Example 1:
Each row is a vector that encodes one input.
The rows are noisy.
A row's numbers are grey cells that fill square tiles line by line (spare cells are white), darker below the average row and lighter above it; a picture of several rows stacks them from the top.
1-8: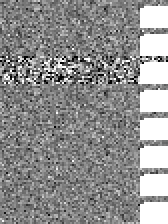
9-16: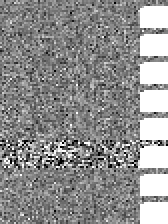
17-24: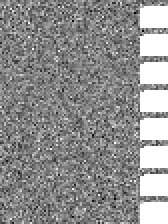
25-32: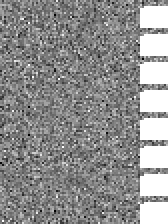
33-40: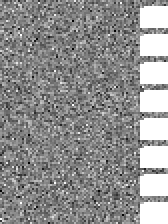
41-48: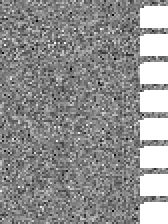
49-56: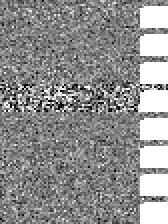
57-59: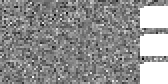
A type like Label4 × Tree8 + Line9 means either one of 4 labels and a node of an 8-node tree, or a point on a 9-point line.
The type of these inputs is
Label4 × Line4 × Line6 + Unit.
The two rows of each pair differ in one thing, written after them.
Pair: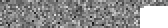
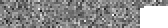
the label
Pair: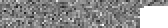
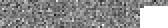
the label
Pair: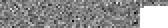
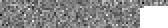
the place on the 6-point line
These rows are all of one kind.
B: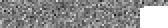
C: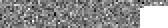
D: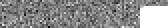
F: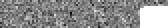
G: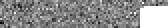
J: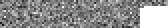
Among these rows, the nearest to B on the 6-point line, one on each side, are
C and G.
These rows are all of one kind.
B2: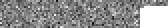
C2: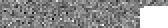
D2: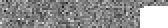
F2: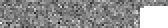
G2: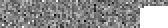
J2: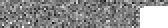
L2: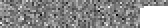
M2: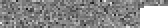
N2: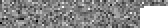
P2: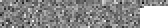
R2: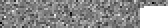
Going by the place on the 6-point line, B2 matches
F2 and M2.
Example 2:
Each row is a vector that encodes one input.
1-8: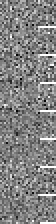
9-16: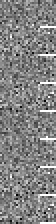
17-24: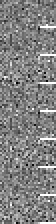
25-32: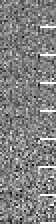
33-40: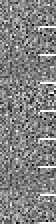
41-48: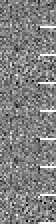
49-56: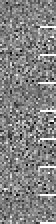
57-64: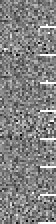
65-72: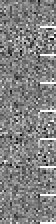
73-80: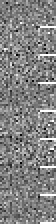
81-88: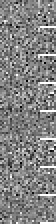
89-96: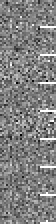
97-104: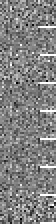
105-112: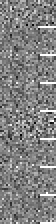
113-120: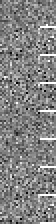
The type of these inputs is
Circle10 + Line8.
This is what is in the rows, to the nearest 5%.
About 55% of them hold a point on a 10-point circle. The rest hold a point on an 8-point line.
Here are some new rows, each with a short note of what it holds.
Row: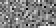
a point on an 8-point line
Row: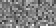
a point on a 10-point circle
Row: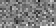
a point on a 10-point circle
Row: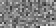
a point on a 10-point circle
